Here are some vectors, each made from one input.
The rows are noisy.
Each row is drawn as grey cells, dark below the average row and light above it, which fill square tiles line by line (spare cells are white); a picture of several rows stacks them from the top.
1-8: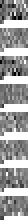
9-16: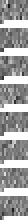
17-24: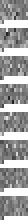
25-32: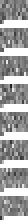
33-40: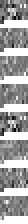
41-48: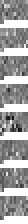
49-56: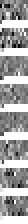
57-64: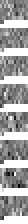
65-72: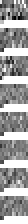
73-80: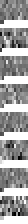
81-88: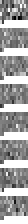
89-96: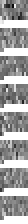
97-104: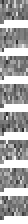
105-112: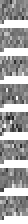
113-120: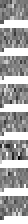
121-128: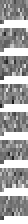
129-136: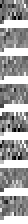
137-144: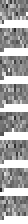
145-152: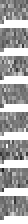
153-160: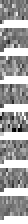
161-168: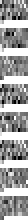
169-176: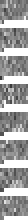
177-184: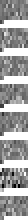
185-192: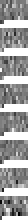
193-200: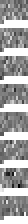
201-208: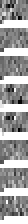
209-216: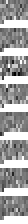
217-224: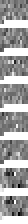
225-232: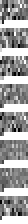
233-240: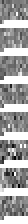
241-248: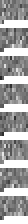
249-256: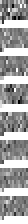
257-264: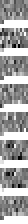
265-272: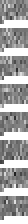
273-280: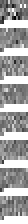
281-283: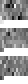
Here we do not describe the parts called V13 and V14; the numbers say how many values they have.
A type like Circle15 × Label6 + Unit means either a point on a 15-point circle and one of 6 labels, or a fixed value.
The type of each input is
Bool × Bool × Bool + (Line7 + V14) × V13.
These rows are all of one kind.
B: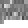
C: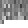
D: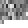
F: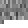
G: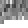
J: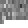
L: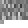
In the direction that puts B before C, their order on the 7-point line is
B, J, C, L, D, F, G.
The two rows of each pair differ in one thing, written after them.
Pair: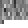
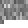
the value of V13
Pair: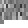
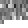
the value of V13
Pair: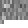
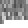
the value of V13
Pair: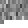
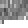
the value of V13
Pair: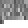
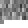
the value of V13
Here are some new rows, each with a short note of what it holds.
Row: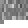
a point on a 7-point line and a value of V13
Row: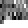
three true/false values
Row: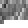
a value of V13 and a value of V14
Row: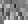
a value of V13 and a value of V14
